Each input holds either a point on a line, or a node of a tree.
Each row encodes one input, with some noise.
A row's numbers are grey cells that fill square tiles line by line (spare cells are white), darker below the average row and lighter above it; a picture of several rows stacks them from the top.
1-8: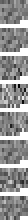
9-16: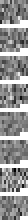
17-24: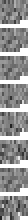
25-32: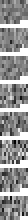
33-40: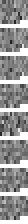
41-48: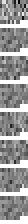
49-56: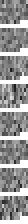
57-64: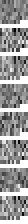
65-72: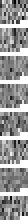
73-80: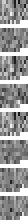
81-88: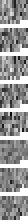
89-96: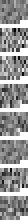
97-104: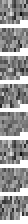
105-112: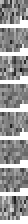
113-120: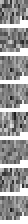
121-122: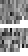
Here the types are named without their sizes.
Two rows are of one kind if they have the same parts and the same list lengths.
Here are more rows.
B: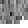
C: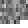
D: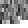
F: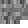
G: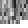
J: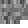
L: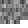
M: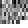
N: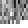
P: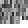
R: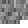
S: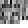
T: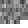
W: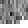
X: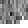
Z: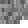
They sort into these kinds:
B, C, F, J, L, R, T, W, X, Z
D, G, M, N, P, S

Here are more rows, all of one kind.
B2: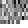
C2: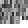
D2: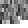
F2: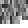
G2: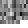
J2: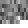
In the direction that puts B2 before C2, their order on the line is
B2, G2, J2, D2, F2, C2.
